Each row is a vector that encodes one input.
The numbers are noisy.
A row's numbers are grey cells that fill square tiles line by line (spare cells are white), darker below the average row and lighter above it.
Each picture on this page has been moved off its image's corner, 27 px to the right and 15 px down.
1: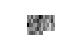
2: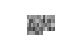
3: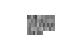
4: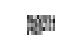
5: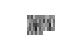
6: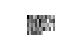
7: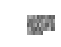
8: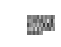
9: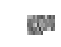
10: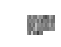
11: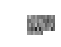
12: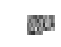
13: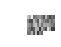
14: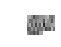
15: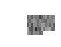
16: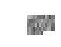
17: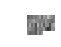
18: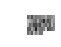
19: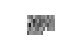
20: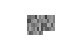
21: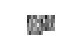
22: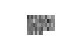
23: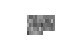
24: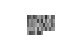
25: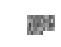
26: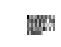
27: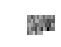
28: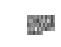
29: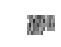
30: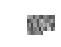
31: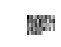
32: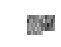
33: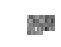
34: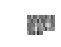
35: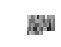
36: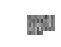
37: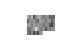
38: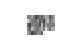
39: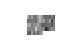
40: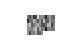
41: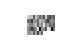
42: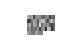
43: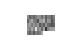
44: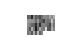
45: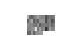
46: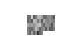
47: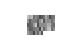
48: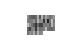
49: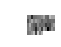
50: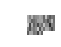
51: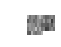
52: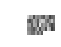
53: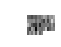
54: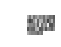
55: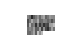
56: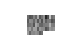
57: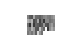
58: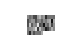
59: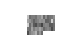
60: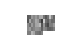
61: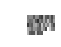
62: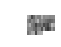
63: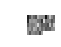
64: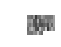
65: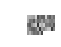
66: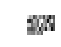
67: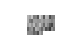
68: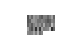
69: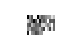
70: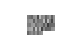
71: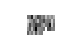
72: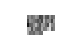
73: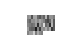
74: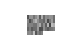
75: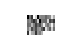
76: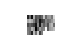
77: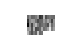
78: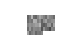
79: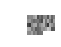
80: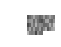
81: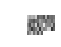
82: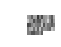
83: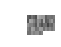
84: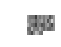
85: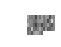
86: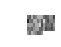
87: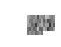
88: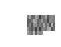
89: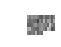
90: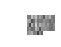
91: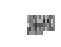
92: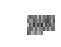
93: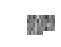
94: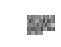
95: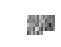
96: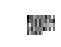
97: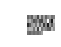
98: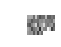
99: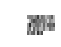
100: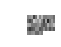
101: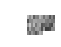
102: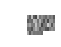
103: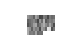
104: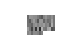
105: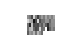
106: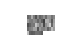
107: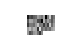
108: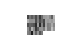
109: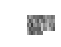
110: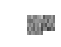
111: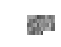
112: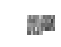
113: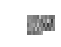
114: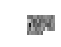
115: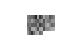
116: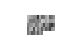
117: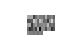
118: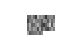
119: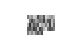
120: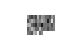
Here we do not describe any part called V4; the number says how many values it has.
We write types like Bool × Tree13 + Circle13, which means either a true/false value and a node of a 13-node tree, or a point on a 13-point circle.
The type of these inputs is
(Bool × Bool × Bool × Bool + Label7) × V4 + Unit.
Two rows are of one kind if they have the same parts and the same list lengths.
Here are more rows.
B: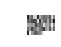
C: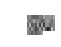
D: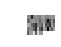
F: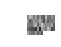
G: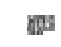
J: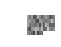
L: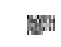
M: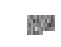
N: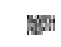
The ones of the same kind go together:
B, L, N
C, D, F
G, J, M

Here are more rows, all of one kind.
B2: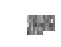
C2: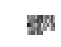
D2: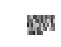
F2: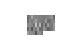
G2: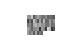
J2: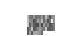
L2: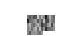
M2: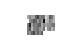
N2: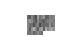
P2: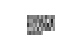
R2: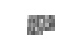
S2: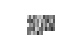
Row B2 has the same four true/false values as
L2 and S2.
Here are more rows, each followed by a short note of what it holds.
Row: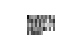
a fixed value
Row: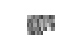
four true/false values and a value of V4
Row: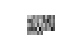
one of 7 labels and a value of V4
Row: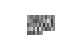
four true/false values and a value of V4
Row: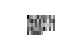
a fixed value
